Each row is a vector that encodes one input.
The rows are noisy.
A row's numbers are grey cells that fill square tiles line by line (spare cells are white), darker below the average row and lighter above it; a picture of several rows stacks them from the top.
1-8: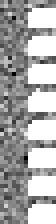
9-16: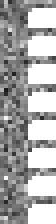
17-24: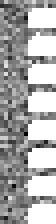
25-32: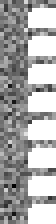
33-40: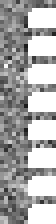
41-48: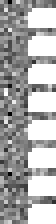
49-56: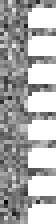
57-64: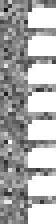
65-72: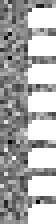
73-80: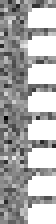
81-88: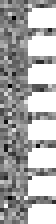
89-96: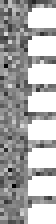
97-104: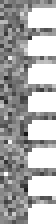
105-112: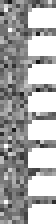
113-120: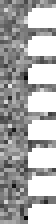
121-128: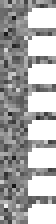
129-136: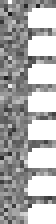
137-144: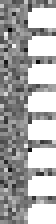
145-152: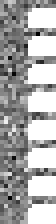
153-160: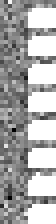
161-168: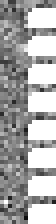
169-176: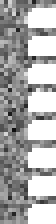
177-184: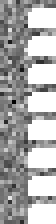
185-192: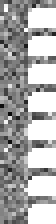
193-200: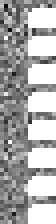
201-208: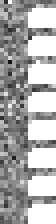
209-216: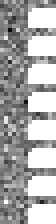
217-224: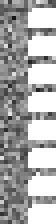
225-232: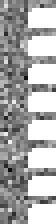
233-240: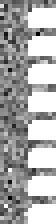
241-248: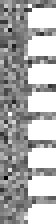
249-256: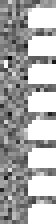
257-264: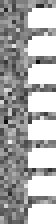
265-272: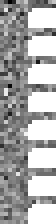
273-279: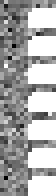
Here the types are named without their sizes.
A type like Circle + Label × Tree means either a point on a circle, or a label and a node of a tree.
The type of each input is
Bool × Circle × (Circle + Unit) × (Line + Tree).
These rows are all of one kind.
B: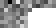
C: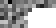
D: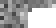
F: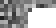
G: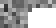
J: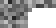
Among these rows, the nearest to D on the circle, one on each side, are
B and G.
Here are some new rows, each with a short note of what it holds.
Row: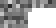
a point on each of two circles, a node of a tree and a true/false value
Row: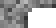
a point on each of two circles, a node of a tree and a true/false value
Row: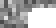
a point on a circle, a node of a tree and a true/false value
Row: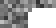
a point on each of two circles, a point on a line and a true/false value
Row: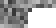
a point on each of two circles, a point on a line and a true/false value
